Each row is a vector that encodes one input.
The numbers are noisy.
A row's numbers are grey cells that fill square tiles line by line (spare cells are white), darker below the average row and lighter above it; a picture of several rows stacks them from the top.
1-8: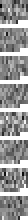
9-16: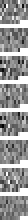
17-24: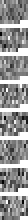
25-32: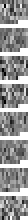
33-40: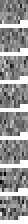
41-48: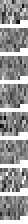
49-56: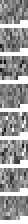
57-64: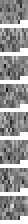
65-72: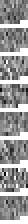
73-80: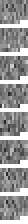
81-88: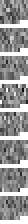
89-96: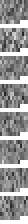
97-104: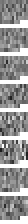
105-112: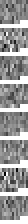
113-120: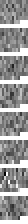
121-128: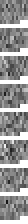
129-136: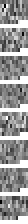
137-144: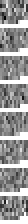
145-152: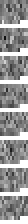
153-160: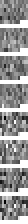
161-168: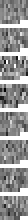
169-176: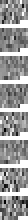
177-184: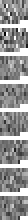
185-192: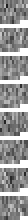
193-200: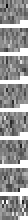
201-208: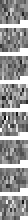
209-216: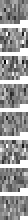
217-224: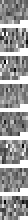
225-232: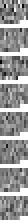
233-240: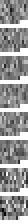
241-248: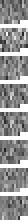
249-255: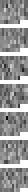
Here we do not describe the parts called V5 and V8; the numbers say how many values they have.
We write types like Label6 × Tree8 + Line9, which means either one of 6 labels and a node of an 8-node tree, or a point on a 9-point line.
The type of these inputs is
Bool × Bool × Bool × Bool + Line6 × V8 + V5.
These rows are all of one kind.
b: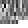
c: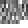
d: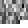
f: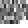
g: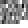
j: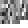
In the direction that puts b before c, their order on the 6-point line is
f, b, c, g, d, j.
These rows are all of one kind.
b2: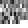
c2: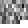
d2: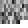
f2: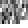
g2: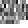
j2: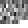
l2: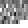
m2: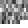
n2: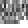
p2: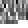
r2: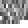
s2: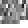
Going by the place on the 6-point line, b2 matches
d2 and f2.
